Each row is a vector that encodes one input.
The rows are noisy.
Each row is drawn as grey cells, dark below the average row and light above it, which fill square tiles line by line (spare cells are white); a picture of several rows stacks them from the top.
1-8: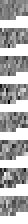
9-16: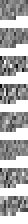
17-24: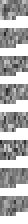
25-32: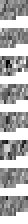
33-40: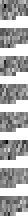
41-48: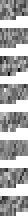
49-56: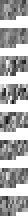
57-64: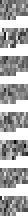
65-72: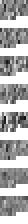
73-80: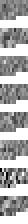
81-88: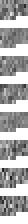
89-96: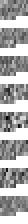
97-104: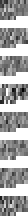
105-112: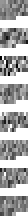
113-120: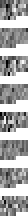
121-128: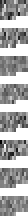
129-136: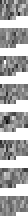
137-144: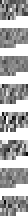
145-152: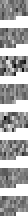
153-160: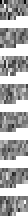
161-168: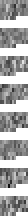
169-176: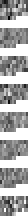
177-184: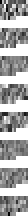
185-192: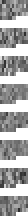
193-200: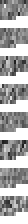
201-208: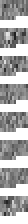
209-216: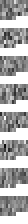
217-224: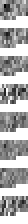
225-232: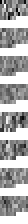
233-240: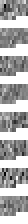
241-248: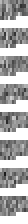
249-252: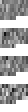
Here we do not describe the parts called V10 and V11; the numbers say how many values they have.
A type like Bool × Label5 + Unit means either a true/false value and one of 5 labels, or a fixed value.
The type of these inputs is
(Label6 × V10 + Label7) × V11.
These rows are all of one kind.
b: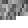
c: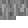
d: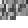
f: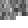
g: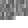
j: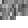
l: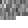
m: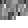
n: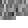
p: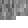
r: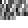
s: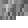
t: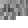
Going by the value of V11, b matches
l, m, s and t.
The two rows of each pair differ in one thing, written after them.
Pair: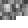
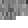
the value of V10
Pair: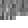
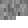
the value of V11
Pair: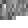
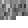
the value of V11
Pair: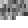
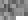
the label
